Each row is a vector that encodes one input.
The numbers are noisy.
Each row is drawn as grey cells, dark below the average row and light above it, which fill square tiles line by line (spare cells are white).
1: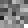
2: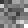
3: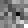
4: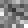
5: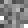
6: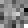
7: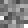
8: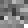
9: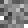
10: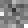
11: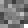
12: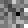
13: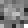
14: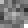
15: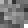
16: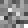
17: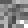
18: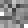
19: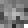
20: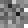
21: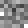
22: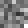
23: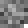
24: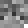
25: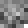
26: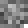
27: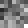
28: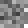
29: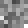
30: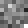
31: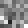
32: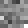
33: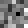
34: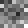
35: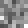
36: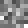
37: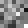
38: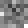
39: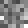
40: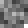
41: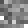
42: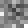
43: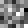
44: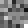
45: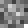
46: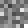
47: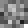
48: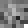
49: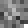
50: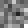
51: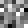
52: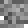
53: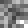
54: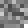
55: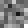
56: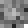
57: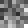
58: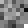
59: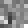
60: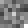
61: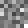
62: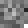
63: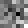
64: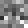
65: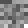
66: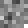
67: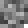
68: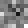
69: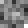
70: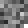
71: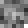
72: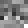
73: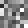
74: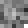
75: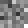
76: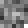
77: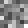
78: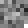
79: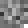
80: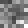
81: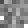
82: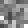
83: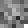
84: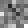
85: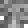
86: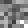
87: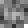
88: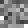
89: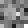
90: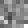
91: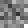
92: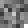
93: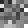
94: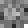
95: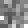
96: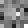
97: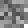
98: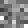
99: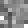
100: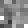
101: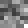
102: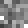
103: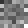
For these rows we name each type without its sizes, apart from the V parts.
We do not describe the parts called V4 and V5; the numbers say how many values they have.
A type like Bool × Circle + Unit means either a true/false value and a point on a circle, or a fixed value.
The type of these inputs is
Bool × V4 + Circle + V5.
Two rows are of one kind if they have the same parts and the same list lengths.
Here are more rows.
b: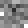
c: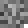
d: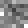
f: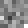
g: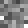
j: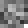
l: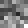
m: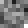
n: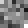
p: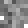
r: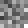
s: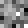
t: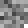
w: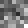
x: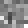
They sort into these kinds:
b, d, l, r, t, w
c, j, m, n, s
f, g, p, x

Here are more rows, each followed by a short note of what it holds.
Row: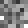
a true/false value and a value of V4
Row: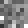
a true/false value and a value of V4
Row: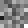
a value of V5
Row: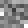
a value of V5
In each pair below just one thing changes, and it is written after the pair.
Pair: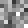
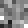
the true/false value
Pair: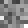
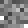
the true/false value
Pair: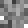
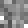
the value of V4
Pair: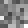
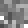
the value of V4
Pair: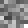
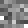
the true/false value
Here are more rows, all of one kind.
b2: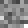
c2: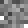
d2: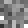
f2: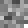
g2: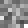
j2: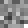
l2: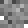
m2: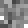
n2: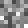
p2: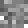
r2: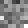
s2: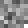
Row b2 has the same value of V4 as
c2, l2 and r2.
